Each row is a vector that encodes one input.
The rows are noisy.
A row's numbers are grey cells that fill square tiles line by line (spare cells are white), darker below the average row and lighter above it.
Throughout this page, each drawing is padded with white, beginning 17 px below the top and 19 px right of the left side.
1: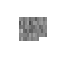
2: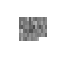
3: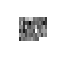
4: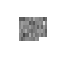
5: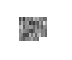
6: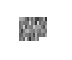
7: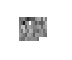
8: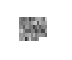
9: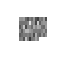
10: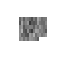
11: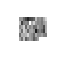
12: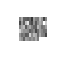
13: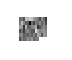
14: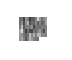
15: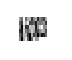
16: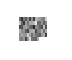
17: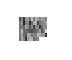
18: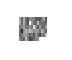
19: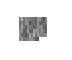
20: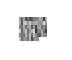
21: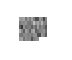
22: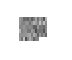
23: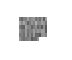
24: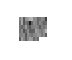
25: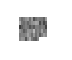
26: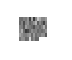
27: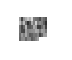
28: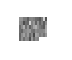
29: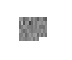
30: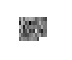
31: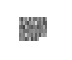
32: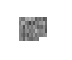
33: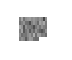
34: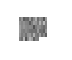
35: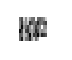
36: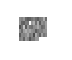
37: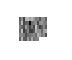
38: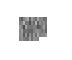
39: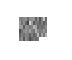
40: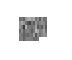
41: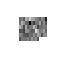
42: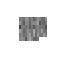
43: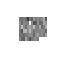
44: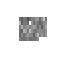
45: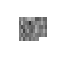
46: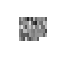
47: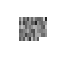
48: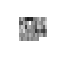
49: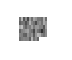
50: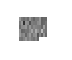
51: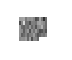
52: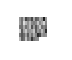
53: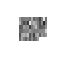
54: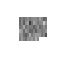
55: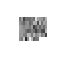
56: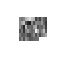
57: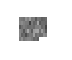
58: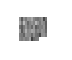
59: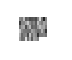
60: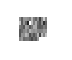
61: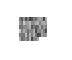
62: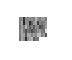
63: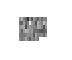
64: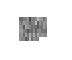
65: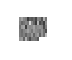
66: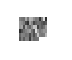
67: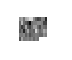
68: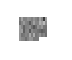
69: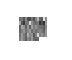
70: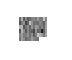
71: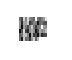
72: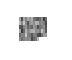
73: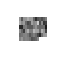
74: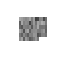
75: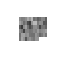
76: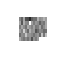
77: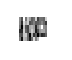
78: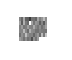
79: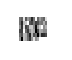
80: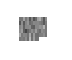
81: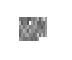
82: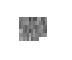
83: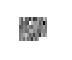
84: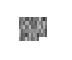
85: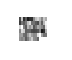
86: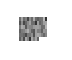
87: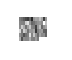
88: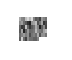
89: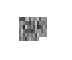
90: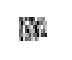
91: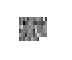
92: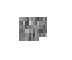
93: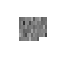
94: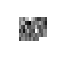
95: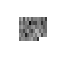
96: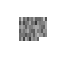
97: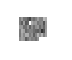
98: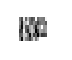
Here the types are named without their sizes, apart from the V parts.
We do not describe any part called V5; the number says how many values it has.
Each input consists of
a list of items, each a point on a line and a value of V5.
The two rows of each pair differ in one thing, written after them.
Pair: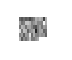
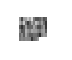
the value of V5 in item 2 of the list
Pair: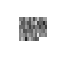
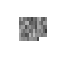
the place on the line in item 2 of the list
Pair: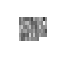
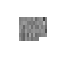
the place on the line in item 2 of the list
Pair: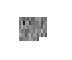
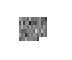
the place on the line in item 2 of the list
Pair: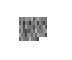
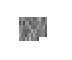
the place on the line in item 2 of the list
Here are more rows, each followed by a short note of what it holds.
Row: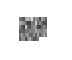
a list of two items
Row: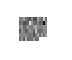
a list of one item
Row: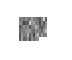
a list of one item
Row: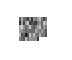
a list of two items
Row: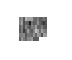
a list of two items
